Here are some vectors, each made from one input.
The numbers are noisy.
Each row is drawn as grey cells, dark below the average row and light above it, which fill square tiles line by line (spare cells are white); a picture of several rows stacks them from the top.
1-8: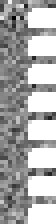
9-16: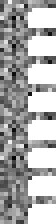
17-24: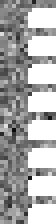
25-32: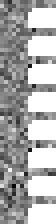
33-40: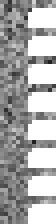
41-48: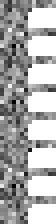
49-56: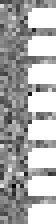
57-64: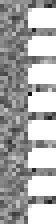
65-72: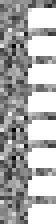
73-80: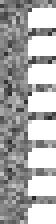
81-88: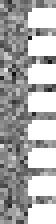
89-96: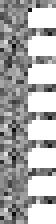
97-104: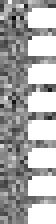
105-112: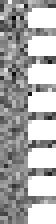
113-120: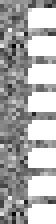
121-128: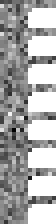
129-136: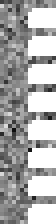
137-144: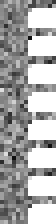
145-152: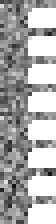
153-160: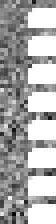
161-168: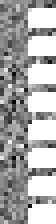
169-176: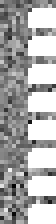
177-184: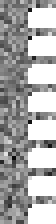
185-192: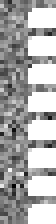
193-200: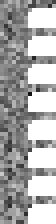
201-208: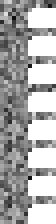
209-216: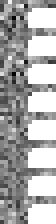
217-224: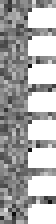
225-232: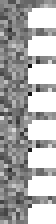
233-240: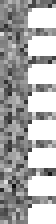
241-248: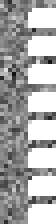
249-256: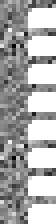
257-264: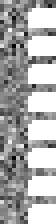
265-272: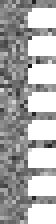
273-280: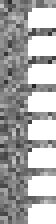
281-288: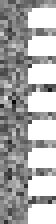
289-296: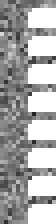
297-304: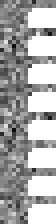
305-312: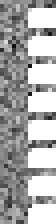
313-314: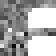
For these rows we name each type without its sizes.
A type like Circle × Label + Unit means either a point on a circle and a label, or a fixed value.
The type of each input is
Line.
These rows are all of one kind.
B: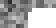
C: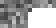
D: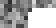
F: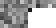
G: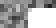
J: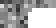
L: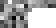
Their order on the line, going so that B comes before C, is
J, B, D, F, C, G, L.
